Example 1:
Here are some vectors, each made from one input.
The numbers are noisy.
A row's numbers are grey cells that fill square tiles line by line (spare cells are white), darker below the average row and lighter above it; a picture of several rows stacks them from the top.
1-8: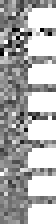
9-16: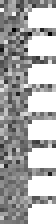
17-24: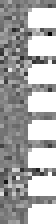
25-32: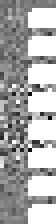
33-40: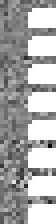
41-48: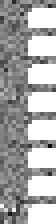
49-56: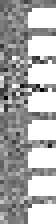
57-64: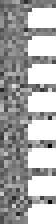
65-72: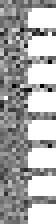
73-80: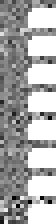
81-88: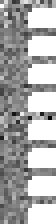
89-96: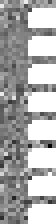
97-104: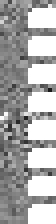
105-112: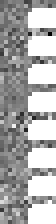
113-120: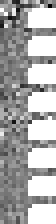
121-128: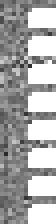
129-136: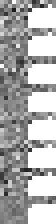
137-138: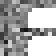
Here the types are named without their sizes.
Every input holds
a node of a tree.
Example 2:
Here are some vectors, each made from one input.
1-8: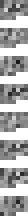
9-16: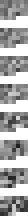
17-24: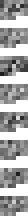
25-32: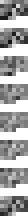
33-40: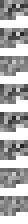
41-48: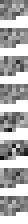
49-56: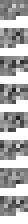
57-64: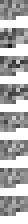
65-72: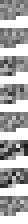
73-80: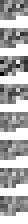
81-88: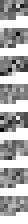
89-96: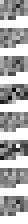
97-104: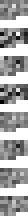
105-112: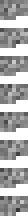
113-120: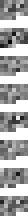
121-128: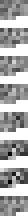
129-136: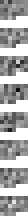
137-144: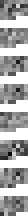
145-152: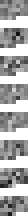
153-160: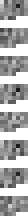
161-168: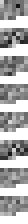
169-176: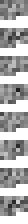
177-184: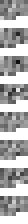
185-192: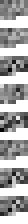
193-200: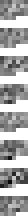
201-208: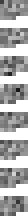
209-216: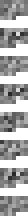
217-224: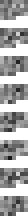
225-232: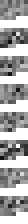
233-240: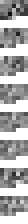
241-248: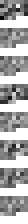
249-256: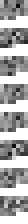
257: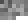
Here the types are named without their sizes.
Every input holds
a point on a line.
